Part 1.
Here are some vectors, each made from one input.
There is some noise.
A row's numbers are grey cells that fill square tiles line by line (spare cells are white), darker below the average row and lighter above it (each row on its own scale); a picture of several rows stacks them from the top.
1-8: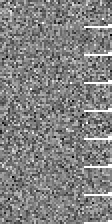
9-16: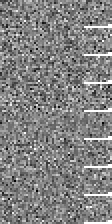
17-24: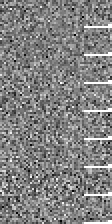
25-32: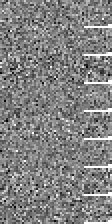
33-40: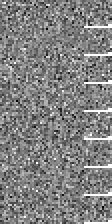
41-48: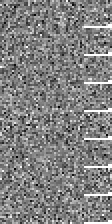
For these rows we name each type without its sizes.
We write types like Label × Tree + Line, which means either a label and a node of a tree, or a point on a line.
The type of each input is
List(Line).
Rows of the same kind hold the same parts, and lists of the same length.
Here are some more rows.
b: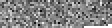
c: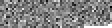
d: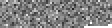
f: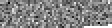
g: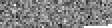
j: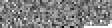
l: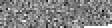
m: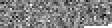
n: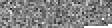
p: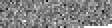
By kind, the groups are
b, n
c, d, j, m
f, g, l, p

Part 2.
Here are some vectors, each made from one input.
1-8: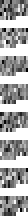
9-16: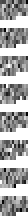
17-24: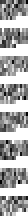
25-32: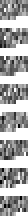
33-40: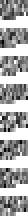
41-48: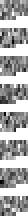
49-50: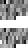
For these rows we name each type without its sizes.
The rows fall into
2 kinds.
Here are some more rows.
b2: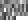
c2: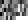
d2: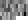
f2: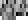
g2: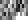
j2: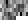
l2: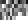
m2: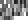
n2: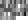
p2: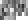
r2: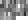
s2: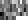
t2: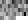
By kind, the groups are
b2, f2, g2, j2, m2, p2, s2
c2, d2, l2, n2, r2, t2

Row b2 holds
a point on a circle and a point on a line.
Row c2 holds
a point on a line.
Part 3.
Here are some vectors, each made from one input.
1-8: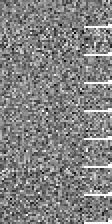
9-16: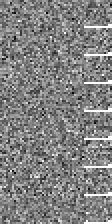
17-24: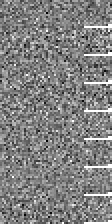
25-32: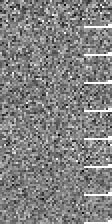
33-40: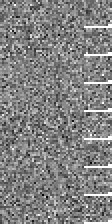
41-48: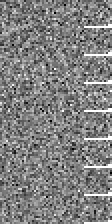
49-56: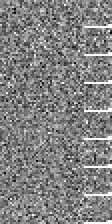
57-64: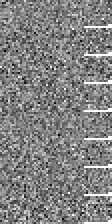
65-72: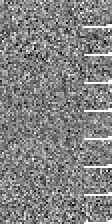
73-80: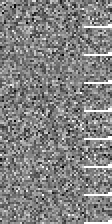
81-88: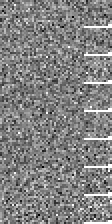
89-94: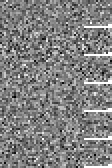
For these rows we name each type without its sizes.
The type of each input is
List(Line).
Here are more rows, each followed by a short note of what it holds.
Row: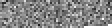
the empty list
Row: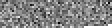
the empty list
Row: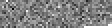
a list of two items
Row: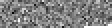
a list of two items
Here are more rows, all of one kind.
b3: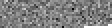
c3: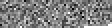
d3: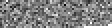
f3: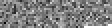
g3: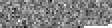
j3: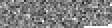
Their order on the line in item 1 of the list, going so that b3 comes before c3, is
g3, j3, f3, b3, c3, d3.
